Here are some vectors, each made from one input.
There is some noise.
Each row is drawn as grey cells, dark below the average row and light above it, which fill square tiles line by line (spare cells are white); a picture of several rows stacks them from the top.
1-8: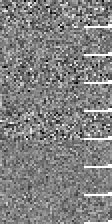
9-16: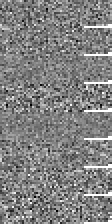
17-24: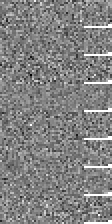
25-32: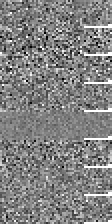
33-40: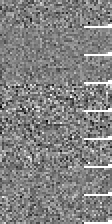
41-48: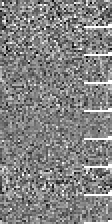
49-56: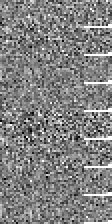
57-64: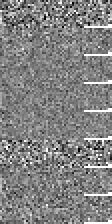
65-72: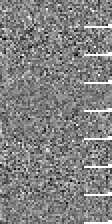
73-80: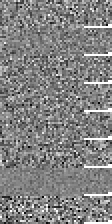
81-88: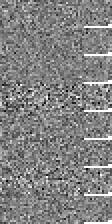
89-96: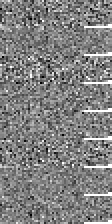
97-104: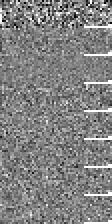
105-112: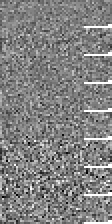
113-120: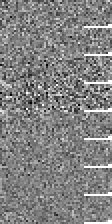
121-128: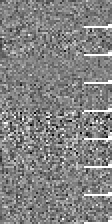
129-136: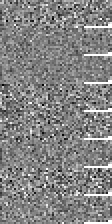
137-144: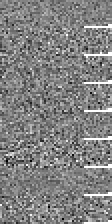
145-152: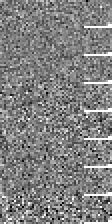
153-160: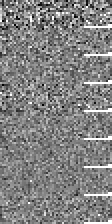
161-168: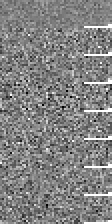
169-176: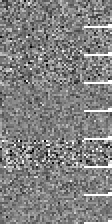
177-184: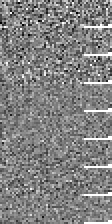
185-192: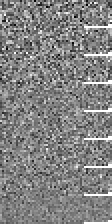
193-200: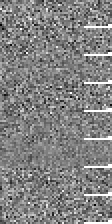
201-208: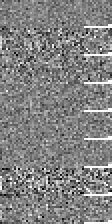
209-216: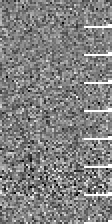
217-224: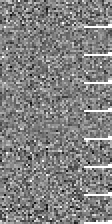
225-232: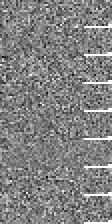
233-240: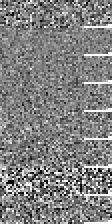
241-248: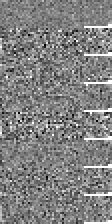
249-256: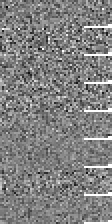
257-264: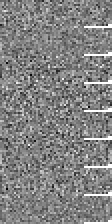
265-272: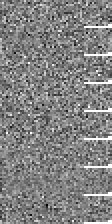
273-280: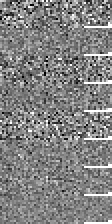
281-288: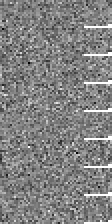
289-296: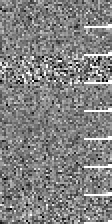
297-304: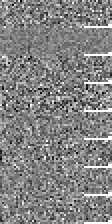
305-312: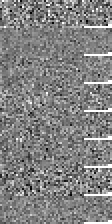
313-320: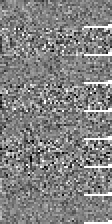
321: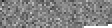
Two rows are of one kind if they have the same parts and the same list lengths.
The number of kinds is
3.
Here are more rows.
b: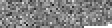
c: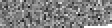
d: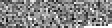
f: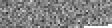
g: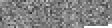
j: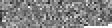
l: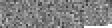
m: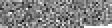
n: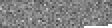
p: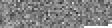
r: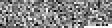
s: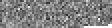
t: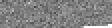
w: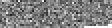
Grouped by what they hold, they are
b, n, t
c, d, f, l, m, w
g, j, p, r, s

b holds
a point on an 8-point circle, one of 7 labels, a node of a 7-node tree and a true/false value.
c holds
one of 7 labels and a point on a 12-point line.
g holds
a point on an 8-point circle, one of 7 labels and a true/false value.
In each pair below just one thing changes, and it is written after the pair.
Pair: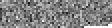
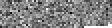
the place on the 8-point circle
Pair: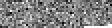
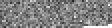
the true/false value
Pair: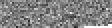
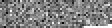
the label
